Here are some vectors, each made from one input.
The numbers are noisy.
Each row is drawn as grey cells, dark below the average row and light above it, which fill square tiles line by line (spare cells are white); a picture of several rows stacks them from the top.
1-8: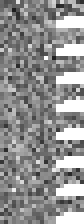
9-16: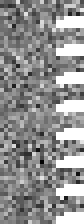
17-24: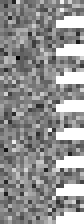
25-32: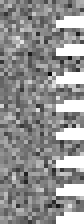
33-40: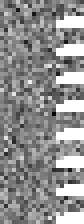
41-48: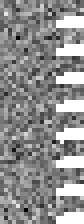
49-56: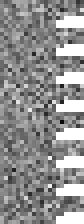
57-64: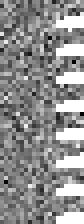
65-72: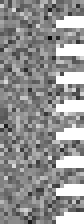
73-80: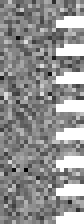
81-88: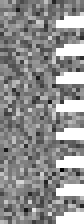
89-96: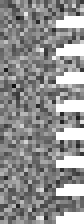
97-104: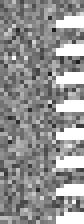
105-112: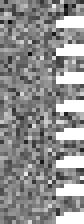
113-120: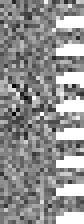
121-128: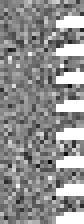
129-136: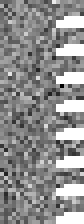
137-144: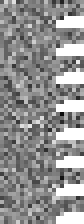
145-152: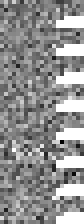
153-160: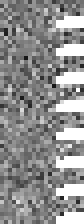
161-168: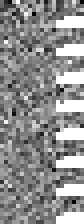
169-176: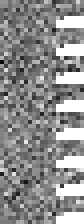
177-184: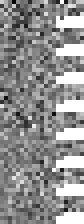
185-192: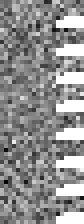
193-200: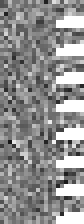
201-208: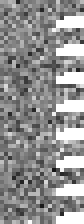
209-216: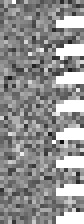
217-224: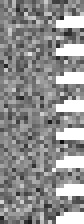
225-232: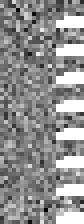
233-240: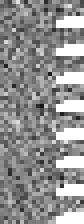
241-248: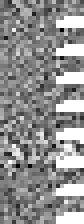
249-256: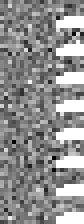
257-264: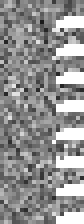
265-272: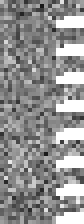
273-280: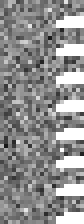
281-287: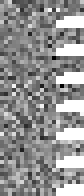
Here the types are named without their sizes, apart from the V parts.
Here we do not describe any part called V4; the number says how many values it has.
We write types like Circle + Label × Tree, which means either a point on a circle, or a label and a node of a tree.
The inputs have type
Bool × Circle × (Circle + V4) × Label.
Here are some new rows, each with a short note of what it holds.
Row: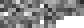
a point on each of two circles, a label and a true/false value
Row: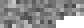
a point on a circle, a label, a true/false value and a value of V4
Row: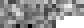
a point on each of two circles, a label and a true/false value
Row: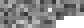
a point on a circle, a label, a true/false value and a value of V4
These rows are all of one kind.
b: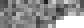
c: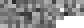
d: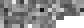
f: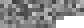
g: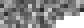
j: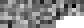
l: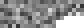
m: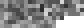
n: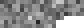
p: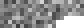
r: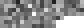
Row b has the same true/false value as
n and p.
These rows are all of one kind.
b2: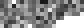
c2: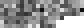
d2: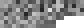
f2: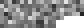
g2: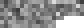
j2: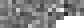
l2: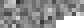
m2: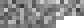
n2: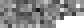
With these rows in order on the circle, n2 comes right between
c2 and l2.
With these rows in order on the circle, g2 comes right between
b2 and m2.
